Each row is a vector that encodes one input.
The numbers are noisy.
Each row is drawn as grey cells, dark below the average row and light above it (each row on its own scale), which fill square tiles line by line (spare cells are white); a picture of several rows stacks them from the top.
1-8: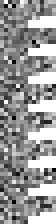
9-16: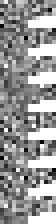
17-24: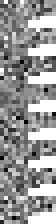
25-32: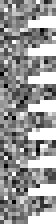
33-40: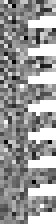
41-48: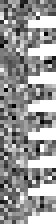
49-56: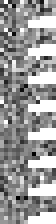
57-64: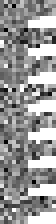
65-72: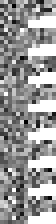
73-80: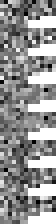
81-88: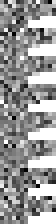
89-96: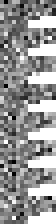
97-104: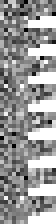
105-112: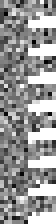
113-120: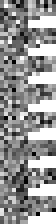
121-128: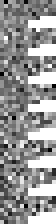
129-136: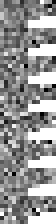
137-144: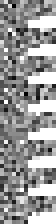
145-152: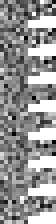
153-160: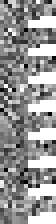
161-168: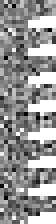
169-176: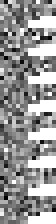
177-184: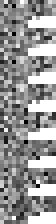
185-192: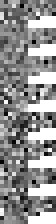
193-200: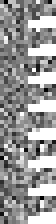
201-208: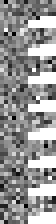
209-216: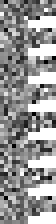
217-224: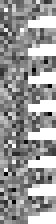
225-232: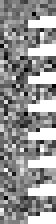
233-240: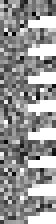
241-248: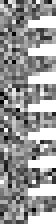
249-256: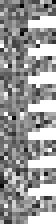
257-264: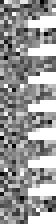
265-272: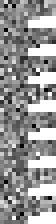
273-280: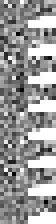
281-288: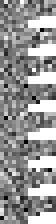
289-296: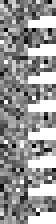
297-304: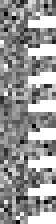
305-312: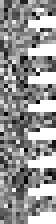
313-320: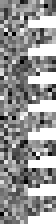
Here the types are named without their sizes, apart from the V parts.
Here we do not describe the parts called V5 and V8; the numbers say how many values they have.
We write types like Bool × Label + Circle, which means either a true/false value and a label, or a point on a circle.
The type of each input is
List(Line) + V5 × V8.
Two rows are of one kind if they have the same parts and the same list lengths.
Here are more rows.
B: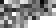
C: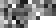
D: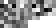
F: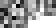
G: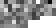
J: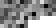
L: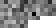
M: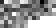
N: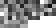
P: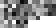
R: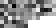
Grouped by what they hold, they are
B, M
C, F, J, L, P
D, R
G
N

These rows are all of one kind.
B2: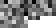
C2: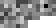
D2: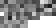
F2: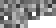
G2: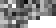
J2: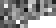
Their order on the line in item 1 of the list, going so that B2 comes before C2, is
G2, B2, D2, C2, J2, F2.
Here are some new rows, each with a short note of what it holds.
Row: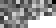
a list of three items
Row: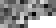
a list of three items
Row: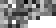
a list of two items
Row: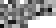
a value of V5 and a value of V8
